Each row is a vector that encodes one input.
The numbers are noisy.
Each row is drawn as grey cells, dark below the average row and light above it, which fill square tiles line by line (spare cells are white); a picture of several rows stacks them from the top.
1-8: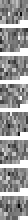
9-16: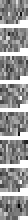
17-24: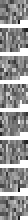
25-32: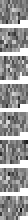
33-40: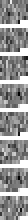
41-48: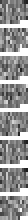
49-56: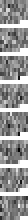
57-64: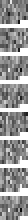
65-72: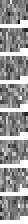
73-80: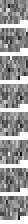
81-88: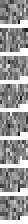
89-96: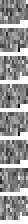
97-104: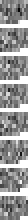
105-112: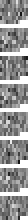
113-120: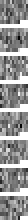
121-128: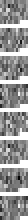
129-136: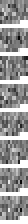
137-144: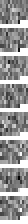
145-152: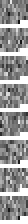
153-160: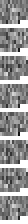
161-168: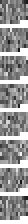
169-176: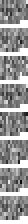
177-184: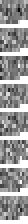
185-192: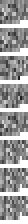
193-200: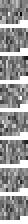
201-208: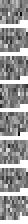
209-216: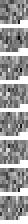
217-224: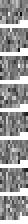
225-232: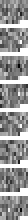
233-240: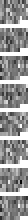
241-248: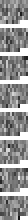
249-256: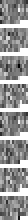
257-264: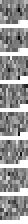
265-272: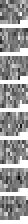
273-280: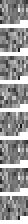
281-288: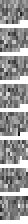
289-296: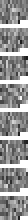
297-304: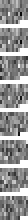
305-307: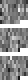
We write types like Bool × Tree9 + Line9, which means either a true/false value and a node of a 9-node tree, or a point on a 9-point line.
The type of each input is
Line5 + Line11.
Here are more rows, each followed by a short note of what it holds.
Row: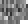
a point on an 11-point line
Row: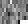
a point on an 11-point line
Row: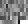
a point on an 11-point line
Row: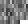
a point on an 11-point line
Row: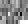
a point on an 11-point line
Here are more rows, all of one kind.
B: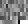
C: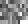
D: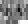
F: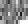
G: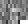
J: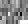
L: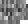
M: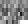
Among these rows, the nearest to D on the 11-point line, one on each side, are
L and M.
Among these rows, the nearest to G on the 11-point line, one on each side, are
B and L.
